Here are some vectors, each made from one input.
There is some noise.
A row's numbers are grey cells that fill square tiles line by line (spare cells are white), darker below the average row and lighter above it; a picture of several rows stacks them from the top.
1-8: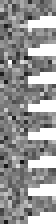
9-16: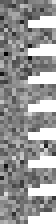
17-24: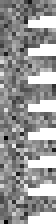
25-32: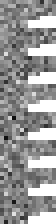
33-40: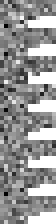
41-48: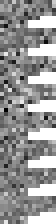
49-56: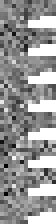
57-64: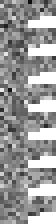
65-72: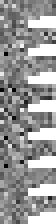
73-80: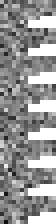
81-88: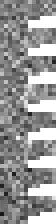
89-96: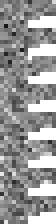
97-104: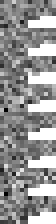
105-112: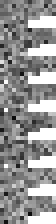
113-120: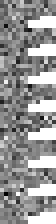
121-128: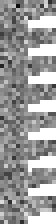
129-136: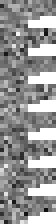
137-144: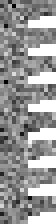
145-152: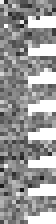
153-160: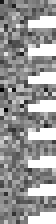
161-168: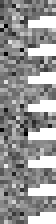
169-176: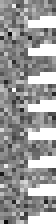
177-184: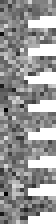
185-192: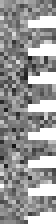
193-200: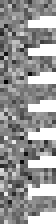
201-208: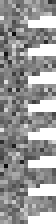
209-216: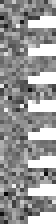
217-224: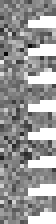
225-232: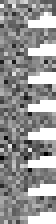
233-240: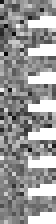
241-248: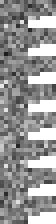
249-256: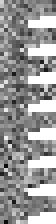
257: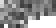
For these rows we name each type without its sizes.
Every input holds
a point on a line and a true/false value.
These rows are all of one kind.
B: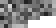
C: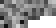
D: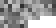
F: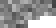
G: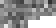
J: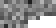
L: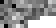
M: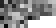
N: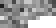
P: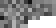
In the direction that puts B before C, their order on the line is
D, J, N, G, B, P, F, C, L, M.
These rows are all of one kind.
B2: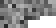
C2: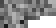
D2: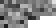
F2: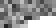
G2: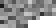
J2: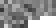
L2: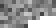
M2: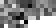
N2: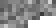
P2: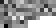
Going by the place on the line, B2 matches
C2, G2, J2 and L2.
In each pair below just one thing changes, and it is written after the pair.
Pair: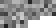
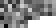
the place on the line
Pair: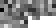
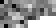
the true/false value
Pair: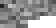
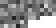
the place on the line
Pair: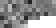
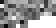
the place on the line
